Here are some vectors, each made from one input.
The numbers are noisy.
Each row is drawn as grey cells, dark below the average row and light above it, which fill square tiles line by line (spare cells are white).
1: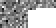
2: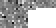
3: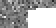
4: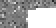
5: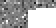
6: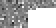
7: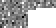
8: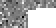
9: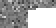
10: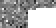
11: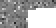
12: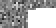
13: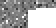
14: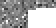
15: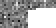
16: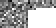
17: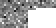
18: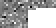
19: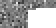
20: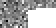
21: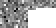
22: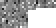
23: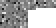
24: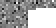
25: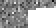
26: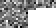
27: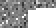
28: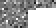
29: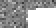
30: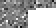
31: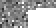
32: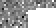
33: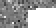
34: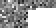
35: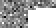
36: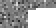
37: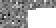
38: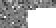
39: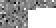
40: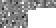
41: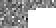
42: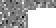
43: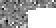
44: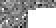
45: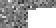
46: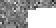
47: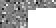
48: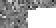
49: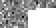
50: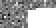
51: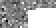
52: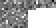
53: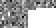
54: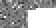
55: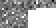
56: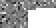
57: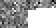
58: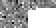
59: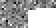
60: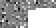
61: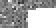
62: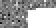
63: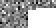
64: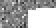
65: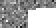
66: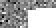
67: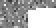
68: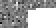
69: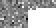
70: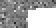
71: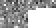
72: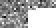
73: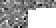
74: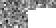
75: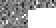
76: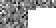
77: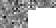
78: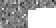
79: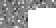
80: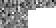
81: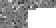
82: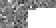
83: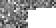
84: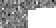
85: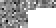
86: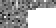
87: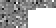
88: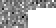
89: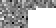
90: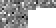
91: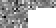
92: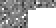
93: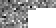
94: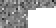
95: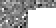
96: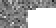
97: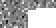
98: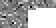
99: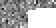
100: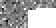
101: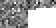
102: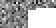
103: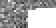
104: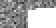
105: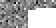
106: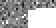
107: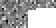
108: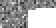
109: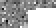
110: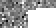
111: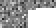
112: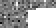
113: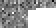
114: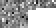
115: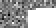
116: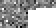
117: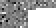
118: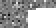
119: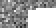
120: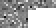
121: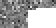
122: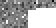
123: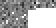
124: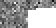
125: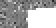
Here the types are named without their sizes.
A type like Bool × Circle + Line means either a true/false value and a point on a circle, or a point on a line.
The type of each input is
(Bool × Circle + Tree) × Line.
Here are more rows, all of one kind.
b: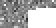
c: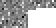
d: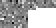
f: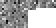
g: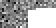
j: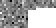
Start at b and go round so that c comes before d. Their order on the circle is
b, c, g, f, j, d.
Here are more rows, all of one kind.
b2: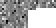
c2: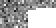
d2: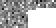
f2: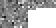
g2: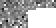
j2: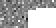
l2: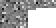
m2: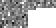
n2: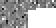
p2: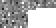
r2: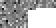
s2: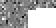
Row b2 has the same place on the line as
n2, r2 and s2.
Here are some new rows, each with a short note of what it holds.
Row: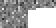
a point on a line and a node of a tree
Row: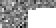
a point on a line and a node of a tree
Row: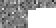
a point on a line and a node of a tree
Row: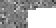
a point on a line and a node of a tree
